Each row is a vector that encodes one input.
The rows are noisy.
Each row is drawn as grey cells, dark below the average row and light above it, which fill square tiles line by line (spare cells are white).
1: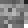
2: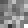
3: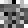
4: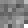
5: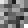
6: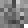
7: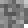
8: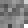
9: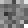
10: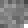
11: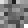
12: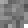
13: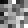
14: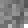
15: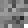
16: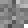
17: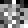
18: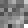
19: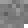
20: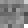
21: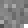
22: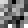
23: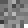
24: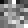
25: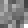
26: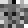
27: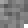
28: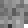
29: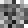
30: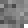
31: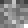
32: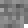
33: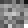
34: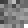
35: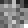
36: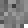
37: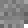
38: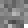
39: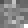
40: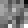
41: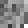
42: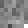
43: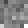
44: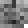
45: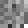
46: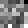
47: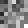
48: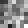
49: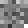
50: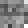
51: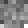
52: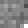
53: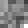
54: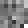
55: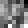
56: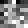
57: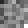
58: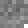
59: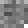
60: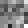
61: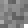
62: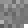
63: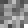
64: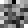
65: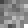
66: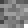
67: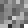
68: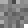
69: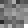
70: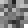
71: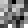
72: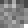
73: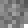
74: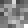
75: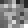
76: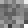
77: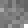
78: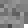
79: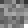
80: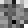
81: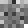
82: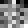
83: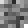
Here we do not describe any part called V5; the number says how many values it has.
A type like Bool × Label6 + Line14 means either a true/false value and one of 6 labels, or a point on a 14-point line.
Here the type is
Bool × (Line6 + V5).
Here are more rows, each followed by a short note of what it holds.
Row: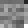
a true/false value and a value of V5
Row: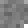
a point on a 6-point line and a true/false value
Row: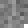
a point on a 6-point line and a true/false value
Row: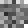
a point on a 6-point line and a true/false value
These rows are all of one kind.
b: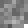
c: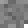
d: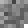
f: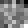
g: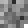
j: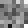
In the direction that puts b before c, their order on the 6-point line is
f, b, c, j, g, d.
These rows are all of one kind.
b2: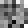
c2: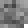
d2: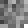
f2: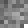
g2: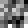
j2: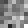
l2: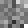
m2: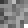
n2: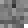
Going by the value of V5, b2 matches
f2 and l2.
